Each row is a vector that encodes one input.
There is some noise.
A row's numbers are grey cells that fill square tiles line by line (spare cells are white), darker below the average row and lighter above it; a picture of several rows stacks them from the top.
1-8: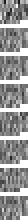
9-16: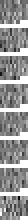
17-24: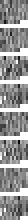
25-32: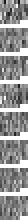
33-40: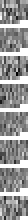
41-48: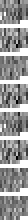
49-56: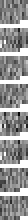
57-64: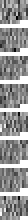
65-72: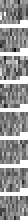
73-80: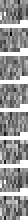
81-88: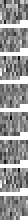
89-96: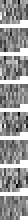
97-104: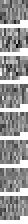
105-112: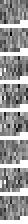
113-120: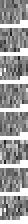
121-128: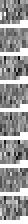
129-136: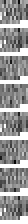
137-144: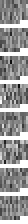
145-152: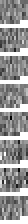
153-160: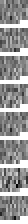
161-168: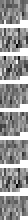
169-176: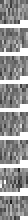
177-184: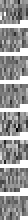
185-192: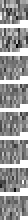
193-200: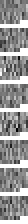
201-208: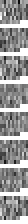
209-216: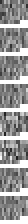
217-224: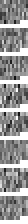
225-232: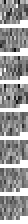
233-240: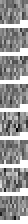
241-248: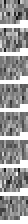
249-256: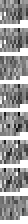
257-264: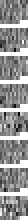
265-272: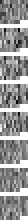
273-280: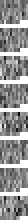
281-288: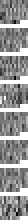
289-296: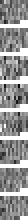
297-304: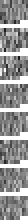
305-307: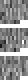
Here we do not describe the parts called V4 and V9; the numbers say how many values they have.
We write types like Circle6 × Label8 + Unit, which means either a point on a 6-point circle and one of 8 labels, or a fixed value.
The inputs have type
Label5 × Label5 × (Line7 + V4) + V9.
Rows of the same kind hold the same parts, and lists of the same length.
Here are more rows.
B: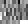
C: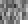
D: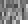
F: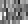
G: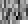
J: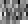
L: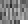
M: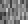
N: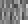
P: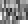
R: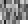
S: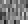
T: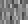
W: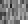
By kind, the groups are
B, F, G, J, P, R
C, D, N, T
L, M, S, W

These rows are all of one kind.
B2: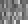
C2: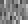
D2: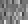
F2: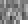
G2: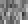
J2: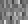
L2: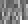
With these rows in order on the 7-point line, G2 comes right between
D2 and L2.
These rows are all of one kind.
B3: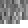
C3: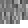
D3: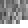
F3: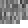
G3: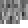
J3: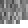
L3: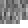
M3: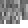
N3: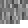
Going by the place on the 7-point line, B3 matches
G3 and L3.
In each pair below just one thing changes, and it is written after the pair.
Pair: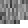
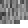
one of the two labels
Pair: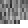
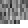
one of the two labels
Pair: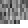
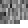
one of the two labels
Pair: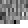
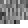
the value of V4
